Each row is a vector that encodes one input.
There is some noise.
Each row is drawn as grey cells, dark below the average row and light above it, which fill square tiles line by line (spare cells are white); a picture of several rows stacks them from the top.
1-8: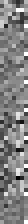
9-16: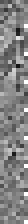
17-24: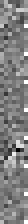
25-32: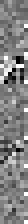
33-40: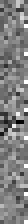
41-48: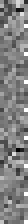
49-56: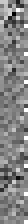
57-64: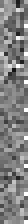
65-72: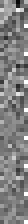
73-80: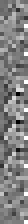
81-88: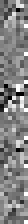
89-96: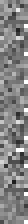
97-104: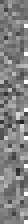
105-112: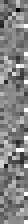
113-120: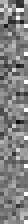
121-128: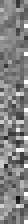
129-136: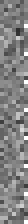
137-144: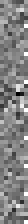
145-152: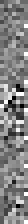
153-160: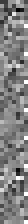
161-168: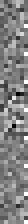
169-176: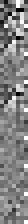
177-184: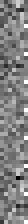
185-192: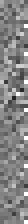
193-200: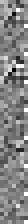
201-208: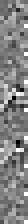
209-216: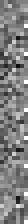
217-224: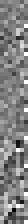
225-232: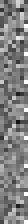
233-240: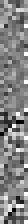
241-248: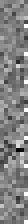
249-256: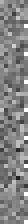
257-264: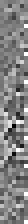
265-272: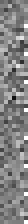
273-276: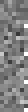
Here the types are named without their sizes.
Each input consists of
either a point on a circle, or a fixed value, or three true/false values.
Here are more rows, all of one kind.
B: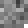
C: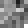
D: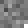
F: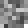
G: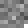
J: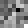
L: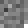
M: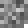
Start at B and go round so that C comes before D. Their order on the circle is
B, C, D, L, F, J, G, M.
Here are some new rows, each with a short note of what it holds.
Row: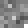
a point on a circle
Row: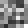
a fixed value
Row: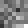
a fixed value
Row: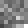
a fixed value
